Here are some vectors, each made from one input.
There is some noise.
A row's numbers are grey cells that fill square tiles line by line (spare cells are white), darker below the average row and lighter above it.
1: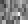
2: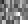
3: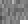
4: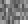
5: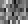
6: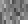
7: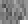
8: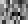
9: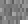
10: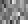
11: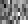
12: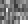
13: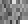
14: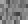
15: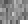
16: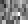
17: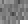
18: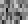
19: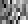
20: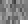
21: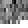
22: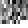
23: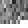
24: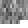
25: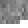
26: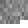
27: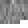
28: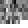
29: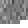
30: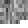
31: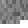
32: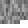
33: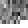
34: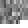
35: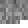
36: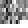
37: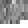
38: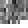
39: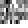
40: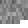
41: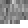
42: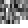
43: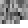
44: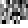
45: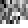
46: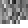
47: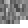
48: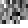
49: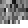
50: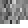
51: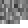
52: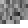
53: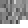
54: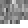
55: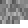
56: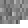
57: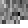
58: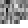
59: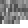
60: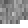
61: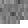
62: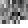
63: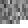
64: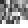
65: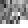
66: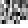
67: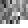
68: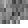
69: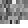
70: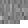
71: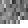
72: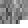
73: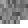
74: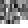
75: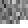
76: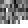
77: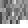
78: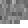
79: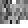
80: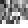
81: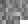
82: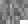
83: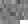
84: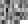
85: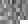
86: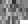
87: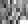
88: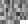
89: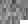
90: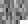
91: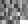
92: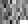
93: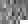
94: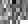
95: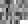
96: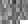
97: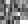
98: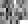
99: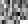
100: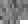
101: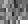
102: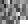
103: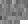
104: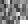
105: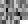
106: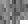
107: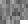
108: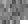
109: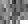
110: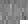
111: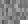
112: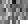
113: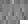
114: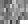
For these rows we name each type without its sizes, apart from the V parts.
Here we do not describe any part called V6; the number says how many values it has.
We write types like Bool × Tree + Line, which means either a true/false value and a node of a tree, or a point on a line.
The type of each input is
Line × (Line + V6).
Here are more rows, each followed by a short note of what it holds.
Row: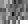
a point on a line and a value of V6
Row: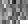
a point on each of two lines
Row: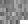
a point on each of two lines
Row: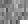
a point on each of two lines
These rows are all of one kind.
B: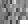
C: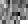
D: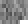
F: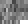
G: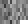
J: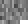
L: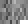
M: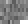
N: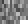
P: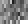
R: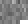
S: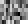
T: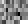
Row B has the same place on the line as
C, G and S.
